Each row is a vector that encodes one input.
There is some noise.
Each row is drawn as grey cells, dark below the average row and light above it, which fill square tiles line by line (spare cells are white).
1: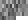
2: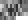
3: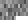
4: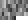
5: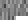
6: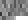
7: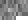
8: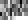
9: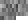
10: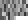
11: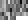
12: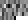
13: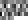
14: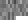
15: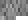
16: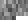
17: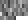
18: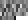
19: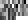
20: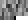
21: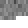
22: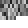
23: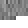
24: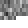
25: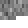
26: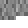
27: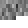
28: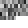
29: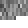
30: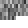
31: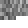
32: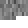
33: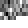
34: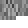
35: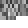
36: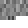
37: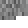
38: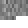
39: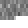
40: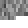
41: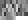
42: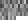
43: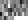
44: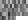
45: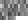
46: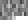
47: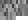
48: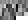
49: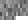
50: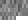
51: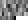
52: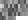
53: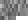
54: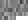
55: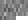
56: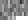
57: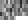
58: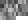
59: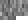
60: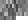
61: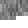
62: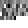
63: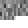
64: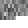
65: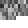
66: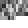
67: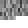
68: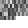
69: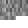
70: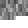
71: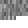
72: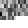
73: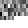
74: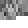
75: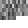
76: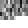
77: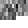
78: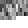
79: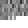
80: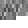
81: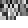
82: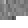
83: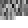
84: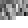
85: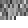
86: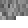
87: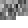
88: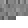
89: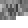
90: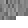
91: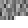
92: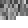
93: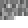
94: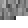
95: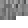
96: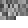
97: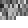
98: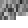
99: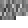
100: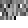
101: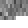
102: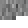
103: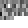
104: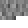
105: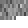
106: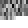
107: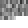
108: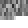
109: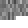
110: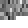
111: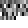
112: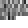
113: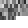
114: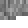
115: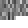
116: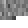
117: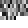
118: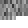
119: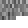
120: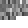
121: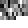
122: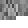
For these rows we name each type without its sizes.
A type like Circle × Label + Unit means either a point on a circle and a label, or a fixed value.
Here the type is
Bool × Label.
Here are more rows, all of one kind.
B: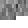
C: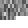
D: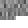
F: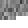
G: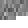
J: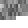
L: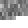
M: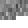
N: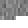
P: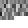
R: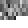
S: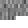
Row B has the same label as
D, M, N and S.
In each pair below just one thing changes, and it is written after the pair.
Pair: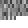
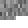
the label
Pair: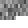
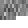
the label
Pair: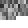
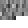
the label
